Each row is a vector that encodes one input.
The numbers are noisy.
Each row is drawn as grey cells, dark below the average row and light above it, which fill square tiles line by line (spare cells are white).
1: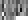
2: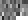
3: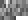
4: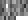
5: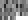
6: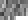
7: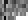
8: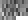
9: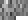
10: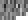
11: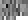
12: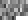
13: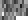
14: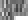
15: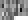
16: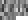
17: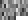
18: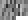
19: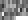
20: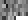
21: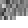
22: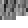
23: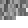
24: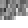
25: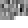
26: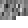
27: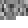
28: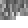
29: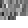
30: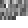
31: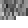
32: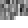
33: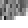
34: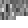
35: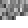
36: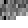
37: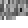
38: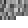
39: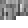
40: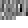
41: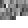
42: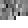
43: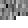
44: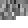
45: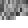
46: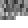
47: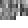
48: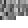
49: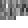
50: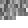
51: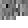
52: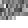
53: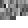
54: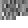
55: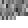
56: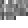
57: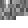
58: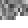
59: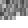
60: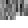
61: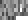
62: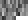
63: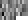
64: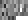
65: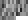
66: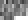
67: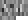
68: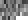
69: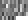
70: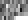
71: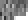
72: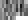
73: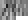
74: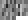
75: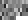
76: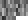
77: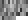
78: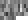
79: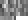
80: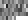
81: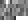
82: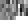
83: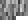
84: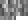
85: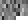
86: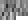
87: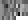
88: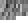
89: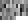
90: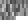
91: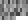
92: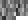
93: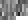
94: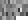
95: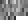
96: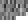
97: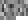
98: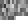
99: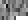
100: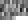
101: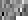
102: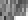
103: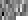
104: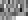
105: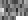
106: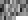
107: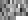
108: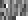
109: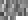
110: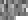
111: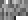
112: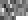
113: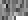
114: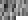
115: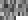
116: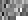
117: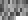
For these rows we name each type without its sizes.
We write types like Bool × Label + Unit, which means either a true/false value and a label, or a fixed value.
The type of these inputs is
Bool × Bool × Bool × Bool × Circle × Circle.
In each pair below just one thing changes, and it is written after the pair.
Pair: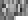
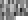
the place on one of the two circles
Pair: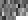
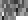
the place on one of the two circles
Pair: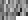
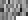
one of the four true/false values
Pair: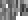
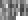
one of the four true/false values
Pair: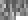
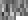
one of the four true/false values
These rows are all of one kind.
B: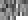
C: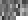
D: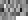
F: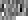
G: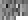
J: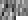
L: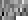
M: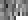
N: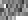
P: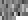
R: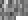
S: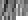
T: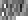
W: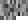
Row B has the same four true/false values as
D, F, N and T.
